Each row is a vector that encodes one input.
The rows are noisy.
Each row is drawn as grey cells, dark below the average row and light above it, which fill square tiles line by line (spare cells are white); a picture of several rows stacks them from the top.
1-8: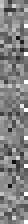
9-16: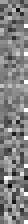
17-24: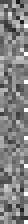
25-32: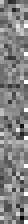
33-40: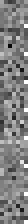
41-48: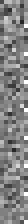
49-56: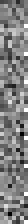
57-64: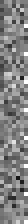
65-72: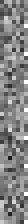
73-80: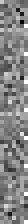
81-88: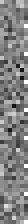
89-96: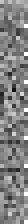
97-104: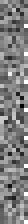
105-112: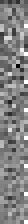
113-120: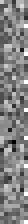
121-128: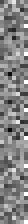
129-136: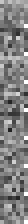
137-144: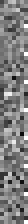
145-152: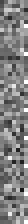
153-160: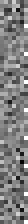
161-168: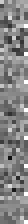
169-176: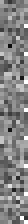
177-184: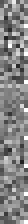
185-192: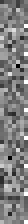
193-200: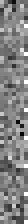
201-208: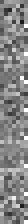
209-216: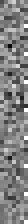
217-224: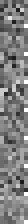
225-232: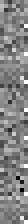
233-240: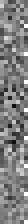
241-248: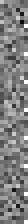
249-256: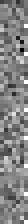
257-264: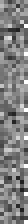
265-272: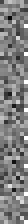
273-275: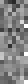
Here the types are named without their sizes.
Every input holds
either a point on a line, or three true/false values.
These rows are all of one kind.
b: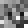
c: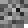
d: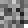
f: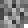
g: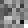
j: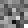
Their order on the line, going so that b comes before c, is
b, d, c, j, f, g.
